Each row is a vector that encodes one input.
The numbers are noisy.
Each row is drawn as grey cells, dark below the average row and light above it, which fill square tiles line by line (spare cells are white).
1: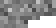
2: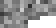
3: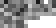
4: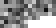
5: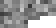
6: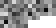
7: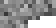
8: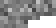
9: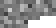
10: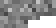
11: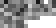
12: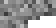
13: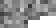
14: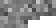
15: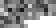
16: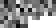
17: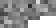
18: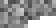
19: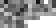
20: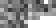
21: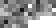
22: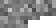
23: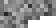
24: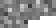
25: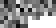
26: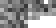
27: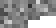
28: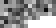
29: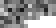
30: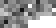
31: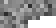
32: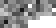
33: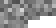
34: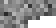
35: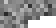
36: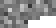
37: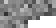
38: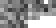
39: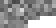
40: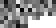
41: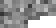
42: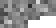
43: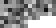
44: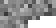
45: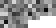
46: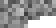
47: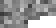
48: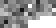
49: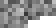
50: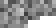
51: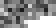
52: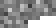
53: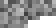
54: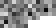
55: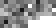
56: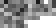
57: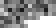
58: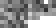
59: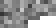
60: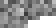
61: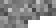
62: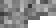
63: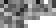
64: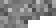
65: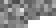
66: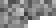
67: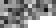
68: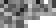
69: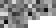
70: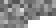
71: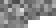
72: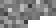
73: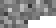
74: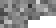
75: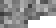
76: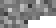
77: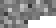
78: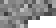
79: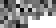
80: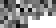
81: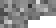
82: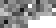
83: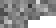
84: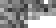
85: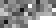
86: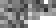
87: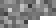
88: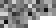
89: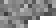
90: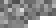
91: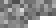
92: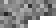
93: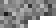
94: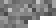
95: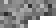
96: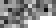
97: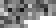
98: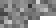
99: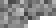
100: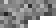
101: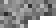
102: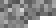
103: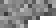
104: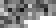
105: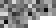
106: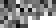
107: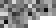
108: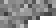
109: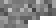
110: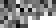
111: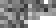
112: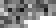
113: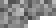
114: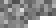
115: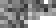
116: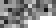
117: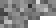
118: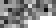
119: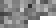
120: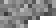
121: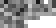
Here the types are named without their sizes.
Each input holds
either a point on a circle, or a fixed value, or a node of a tree.
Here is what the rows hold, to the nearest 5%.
About 35% of them hold a point on a circle. About 5% of them hold a fixed value. The rest hold a node of a tree.
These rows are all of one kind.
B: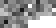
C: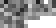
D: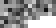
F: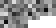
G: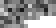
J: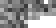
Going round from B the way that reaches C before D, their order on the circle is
B, C, J, G, D, F.
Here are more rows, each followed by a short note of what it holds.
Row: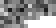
a point on a circle
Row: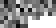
a fixed value
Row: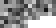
a point on a circle
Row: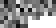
a fixed value
